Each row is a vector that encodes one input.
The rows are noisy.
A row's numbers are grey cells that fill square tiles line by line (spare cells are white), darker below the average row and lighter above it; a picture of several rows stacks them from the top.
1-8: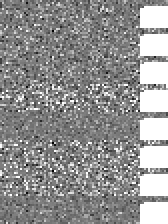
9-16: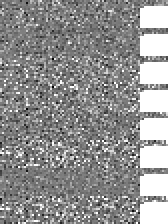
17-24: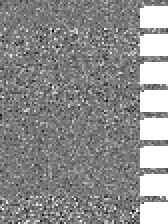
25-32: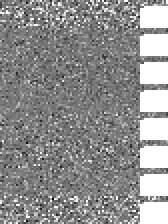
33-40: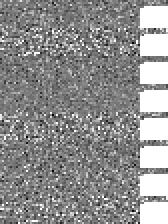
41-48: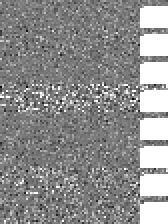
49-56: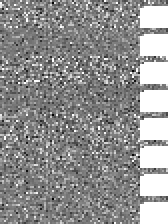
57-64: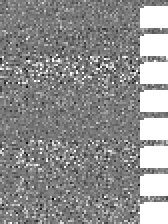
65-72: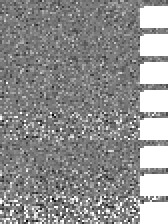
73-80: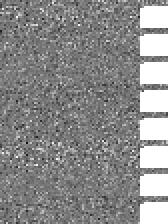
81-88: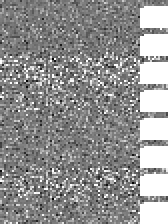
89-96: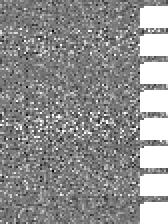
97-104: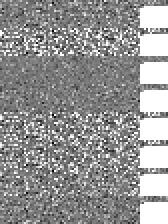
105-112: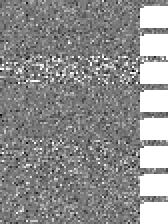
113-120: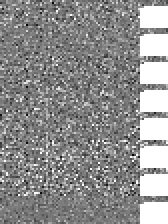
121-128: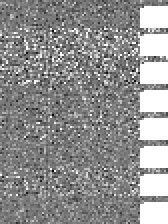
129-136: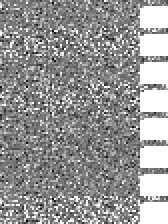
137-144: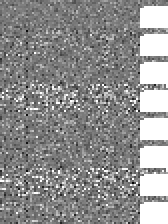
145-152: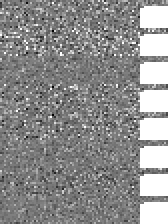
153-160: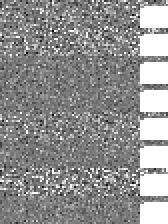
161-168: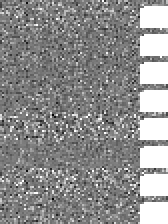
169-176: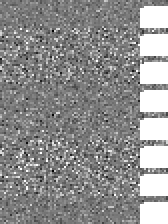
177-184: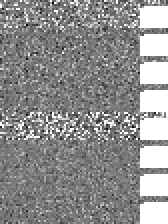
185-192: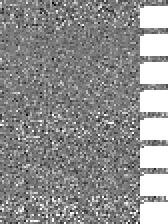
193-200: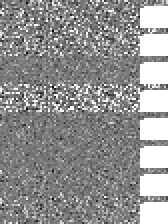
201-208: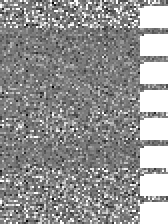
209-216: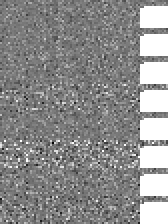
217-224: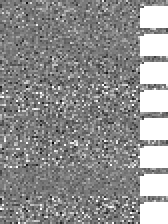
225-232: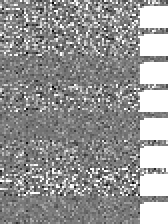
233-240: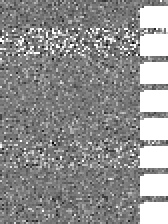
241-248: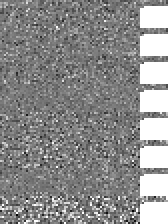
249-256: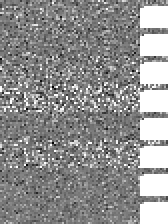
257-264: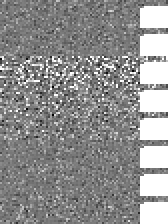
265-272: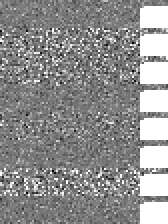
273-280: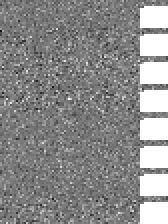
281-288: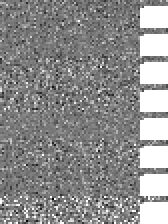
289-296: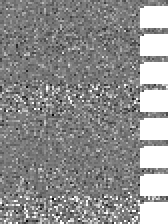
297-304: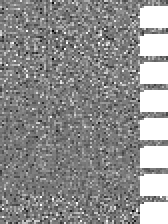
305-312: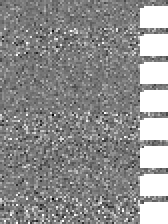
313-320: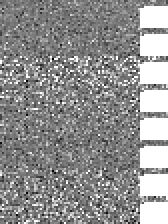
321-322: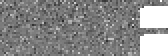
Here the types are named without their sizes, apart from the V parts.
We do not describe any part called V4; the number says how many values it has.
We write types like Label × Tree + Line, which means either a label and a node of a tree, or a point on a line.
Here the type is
Line × (Line + List(V4)) + Tree.
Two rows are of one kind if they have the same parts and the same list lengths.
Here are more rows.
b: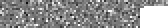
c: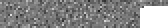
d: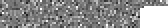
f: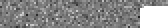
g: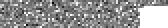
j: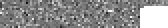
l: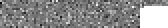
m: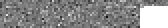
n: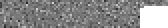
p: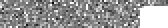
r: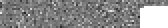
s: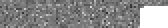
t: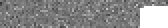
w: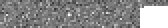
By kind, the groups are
b, j, l, r
c, d
f, m, p, w
g, s
n, t

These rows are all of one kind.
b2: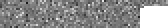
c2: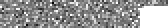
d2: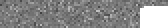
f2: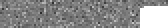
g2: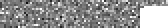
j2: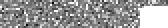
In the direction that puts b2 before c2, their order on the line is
b2, f2, d2, g2, j2, c2.
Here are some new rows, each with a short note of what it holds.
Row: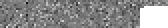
a point on each of two lines
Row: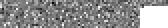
a node of a tree
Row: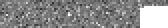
a point on a line, together with a list of one item
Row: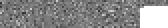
a point on a line, together with the empty list
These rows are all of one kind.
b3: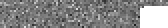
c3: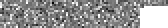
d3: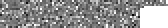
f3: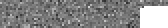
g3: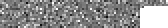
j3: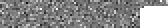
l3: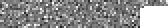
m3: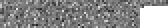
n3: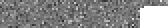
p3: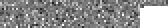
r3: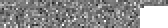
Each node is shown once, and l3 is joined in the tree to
c3.
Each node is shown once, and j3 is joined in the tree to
g3 and n3.
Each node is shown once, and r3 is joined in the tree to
b3, f3 and p3.
